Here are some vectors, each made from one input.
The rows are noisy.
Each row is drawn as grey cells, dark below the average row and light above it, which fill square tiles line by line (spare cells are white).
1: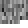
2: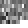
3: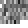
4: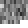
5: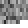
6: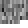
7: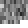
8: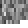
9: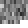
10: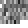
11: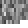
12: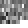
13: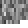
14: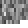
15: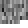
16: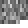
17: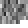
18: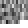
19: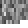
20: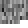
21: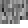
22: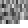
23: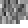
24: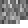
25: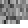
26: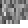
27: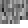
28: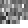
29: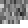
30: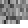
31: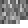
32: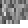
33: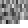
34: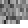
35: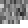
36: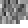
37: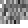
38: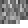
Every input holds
one of 5 labels and a true/false value.
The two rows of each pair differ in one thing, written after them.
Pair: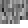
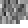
the label
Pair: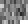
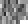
the true/false value
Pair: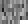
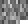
the true/false value
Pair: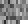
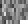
the true/false value
